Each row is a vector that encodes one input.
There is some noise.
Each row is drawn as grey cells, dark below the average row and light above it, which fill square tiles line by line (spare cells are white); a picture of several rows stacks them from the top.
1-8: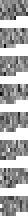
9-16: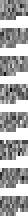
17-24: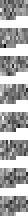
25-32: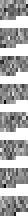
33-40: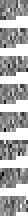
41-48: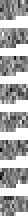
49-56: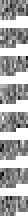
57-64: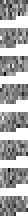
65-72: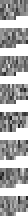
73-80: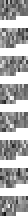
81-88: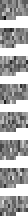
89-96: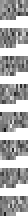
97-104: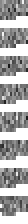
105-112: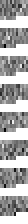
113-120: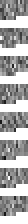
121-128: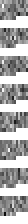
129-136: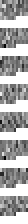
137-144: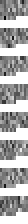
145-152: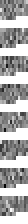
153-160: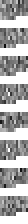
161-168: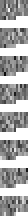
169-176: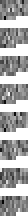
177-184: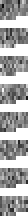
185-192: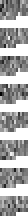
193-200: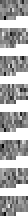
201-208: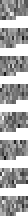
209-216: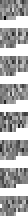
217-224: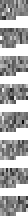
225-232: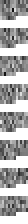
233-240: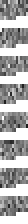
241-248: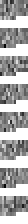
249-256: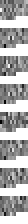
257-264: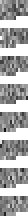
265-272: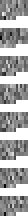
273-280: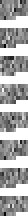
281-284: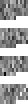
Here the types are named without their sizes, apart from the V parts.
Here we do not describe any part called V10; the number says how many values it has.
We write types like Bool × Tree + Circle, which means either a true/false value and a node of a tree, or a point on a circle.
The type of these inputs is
Bool × (Circle + V10) + List(Line).
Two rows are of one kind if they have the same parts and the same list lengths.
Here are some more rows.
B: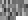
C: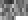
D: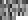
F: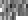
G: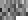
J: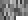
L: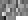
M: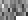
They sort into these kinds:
B, C
D
F
G, M
J
L

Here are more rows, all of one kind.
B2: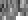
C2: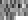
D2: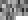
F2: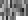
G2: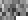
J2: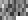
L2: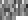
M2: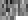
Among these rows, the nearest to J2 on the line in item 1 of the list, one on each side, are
G2 and L2.
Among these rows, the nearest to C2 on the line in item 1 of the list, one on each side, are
F2 and L2.
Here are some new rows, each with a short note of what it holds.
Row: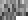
a list of three items
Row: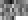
a list of one item
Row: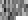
a list of one item
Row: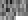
a list of three items
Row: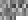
a list of two items
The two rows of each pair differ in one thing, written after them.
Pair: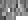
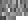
the value of V10
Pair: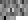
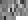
the value of V10
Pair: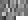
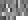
the value of V10
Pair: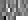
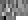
the value of V10
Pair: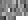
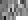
the true/false value
